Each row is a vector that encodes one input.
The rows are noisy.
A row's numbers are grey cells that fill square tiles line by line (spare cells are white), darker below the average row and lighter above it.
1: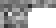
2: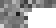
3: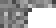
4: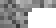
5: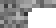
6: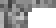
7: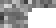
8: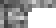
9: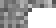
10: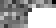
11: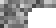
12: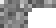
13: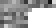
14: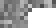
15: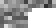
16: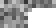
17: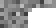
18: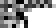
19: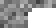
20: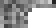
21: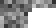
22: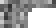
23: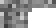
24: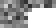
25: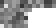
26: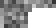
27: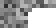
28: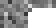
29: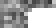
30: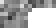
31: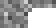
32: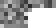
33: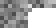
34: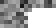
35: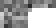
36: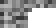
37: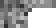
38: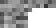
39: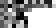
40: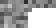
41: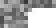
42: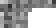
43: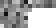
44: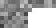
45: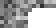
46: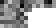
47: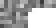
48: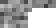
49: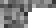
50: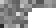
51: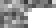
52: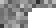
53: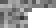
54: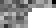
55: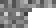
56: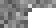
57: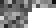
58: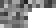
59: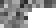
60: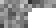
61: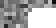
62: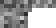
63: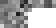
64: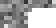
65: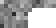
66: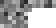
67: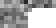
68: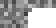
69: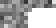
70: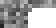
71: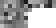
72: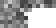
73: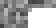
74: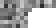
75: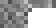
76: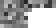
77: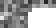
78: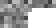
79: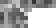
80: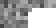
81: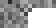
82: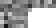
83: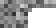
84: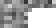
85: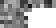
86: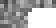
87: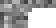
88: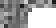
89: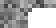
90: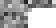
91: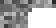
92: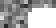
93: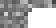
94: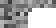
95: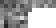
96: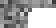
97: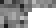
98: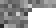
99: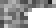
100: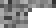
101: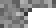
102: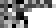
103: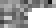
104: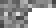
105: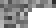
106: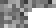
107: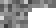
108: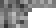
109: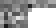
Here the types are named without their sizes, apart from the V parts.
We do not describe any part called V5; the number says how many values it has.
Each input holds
a list of items, each a true/false value and a value of V5.
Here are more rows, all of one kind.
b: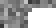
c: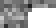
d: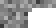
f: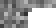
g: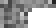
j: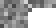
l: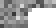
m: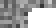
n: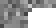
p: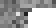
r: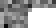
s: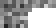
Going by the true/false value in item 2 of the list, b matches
d, g, j and n.
